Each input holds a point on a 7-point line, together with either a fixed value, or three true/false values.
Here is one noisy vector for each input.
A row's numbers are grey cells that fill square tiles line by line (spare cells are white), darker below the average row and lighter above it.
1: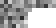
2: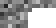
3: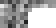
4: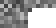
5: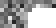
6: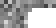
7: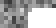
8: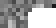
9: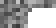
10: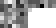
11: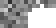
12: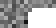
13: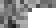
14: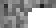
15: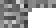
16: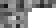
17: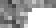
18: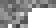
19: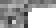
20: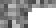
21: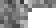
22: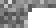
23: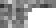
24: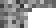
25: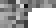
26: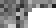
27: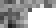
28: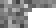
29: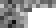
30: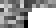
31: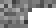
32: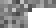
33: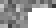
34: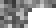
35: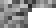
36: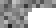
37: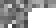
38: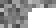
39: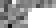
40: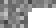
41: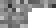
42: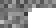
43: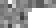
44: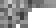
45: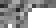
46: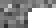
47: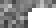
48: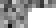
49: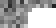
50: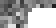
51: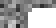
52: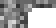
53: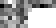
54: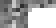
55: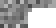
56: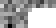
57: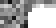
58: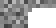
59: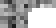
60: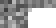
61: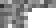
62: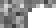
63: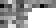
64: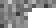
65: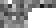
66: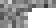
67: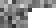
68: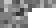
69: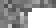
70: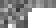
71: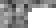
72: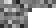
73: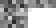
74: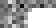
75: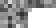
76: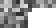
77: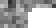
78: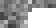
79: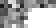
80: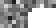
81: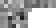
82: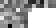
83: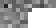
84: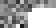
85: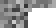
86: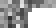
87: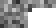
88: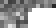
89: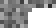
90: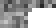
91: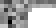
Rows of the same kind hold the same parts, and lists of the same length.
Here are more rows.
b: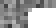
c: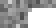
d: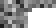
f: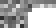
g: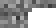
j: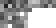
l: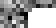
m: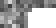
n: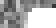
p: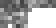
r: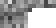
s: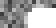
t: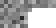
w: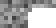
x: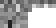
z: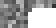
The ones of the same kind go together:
b, g, j, l, n, p, s, w, x, z
c, d, f, m, r, t

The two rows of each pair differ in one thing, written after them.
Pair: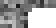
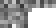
the place on the 7-point line
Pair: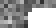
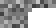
the place on the 7-point line
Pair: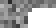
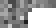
one of the three true/false values
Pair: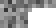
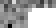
one of the three true/false values
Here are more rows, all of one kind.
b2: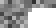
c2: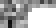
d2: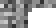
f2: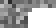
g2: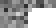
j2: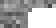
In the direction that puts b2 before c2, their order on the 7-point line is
f2, j2, b2, d2, g2, c2.
